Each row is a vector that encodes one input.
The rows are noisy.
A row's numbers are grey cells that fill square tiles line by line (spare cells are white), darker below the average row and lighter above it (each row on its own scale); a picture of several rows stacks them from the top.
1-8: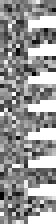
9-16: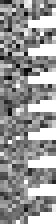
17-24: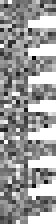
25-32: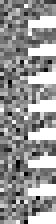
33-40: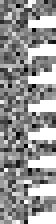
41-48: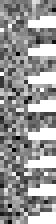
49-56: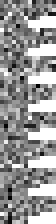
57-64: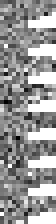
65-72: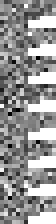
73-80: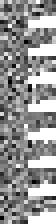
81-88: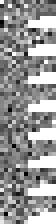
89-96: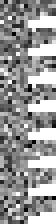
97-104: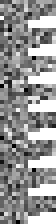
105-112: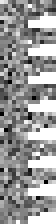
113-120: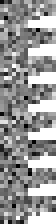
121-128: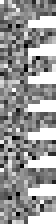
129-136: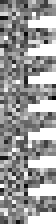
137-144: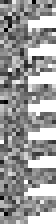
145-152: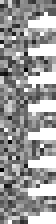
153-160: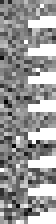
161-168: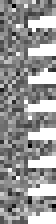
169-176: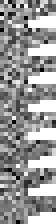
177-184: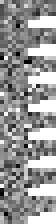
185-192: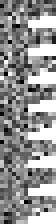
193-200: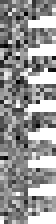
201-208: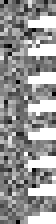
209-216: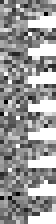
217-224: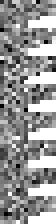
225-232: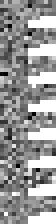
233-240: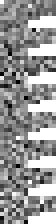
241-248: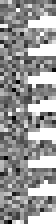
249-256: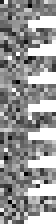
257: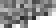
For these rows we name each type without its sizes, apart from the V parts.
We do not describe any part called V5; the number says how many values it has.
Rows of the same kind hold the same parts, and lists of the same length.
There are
3 kinds of row.
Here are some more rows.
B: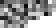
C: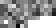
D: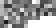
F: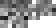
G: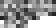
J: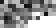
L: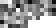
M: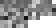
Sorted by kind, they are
B, J
C, D, G, L
F, M

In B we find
a point on a circle.
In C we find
a label and a value of V5.
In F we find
a fixed value.
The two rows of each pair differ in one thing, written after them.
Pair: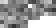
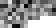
the value of V5
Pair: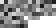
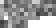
the label
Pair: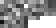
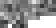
the value of V5
